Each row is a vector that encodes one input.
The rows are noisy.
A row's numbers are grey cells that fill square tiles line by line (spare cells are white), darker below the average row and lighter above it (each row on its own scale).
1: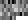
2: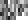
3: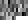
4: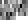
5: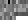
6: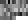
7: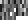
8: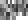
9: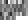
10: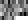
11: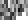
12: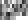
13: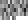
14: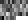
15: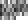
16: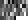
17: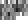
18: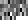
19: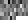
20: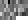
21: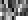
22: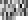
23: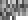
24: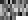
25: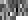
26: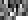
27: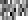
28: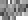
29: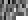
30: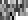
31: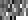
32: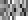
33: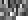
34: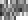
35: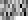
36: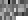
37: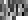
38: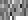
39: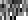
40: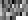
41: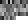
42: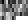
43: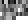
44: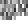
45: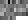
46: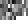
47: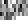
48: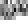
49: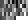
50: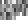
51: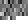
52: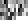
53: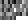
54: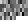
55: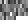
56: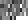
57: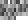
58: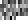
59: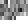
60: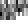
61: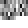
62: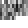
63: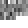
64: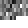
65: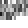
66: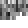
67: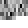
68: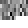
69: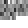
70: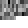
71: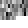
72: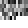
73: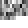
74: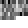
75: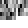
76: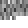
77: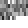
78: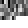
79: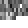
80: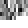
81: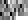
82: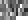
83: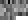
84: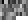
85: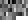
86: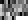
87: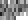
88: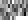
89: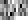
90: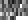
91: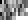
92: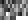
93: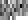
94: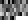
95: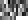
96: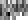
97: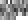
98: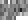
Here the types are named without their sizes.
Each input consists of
a point on a line and a true/false value, together with either a point on a circle, or a point on a line.
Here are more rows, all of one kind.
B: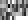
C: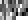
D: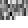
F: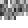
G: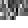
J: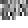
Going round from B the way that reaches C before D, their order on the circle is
B, J, F, C, D, G.
